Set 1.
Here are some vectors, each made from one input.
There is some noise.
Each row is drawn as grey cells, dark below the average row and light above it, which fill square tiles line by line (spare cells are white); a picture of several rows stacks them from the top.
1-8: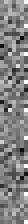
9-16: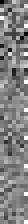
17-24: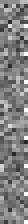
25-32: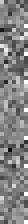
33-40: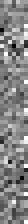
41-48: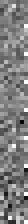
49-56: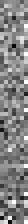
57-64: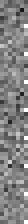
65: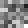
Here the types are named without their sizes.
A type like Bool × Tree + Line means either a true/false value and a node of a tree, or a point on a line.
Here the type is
Bool × Bool × Bool + Circle.
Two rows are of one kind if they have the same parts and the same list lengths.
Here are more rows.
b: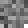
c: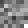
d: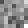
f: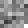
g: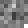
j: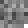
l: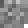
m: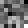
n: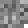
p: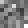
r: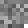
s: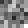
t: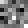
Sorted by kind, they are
b, g, j, m, p, s, t
c, d, f, l, n, r

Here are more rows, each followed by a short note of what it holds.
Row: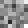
three true/false values
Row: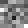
three true/false values
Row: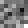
a point on a circle
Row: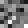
a point on a circle
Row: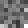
a point on a circle
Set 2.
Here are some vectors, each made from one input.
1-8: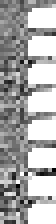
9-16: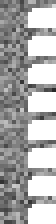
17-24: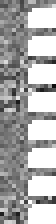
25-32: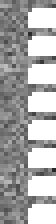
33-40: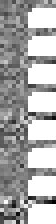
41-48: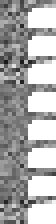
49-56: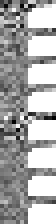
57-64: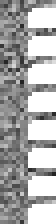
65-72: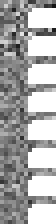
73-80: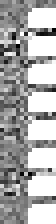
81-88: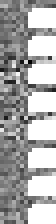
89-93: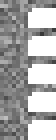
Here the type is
Line6 + Line8.
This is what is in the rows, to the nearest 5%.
About 50% of them hold a point on a 6-point line. The rest hold a point on an 8-point line.
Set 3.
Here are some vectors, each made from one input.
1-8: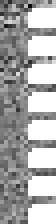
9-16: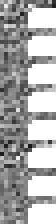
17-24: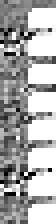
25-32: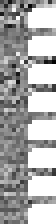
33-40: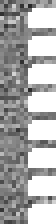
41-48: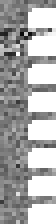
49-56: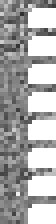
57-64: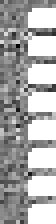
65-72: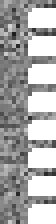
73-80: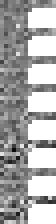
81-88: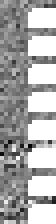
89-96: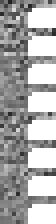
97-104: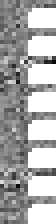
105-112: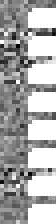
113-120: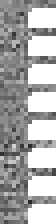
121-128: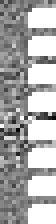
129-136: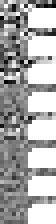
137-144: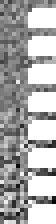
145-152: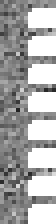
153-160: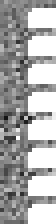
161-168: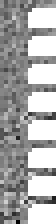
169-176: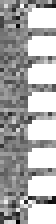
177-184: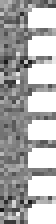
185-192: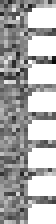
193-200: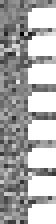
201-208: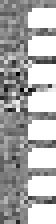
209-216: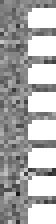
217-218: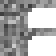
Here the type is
Circle18 + Line15.
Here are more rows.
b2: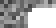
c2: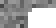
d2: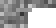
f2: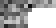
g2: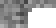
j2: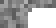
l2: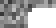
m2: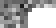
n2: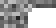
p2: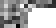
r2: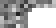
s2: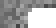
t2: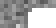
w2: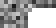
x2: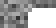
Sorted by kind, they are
b2, f2, j2, l2, p2, s2
c2, d2, g2, m2, n2, r2, t2, w2, x2

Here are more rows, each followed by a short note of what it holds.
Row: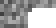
a point on a 15-point line
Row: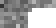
a point on an 18-point circle
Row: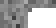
a point on a 15-point line
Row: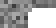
a point on an 18-point circle
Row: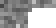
a point on an 18-point circle
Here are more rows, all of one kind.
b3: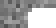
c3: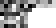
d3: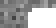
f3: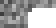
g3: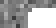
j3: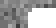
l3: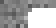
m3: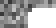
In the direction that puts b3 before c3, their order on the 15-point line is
b3, l3, j3, c3, f3, m3, g3, d3.
